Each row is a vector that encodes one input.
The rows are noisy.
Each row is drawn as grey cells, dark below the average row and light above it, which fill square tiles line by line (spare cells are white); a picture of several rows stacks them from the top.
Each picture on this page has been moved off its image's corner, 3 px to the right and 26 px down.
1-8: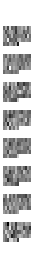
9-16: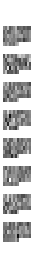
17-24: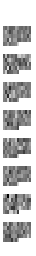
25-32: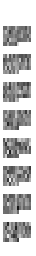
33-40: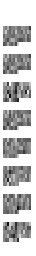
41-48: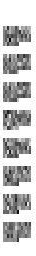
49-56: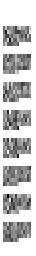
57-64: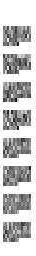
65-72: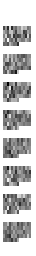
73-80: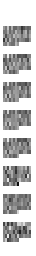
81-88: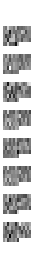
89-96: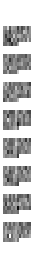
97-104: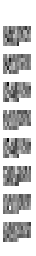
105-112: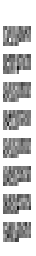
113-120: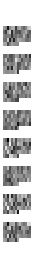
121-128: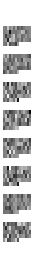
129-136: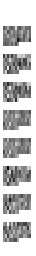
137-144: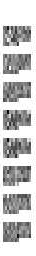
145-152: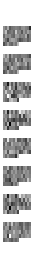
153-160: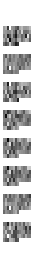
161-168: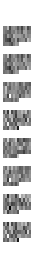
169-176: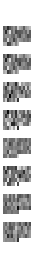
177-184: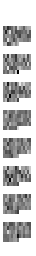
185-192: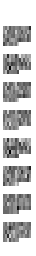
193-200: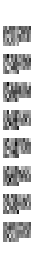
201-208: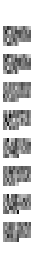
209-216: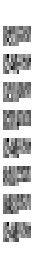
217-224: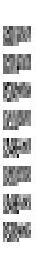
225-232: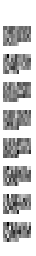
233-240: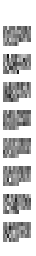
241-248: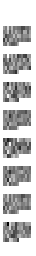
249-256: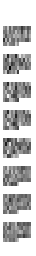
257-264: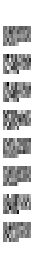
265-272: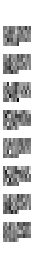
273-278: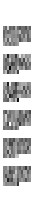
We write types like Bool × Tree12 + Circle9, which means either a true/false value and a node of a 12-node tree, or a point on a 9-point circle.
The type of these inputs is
Bool × Bool × Bool + Label10.
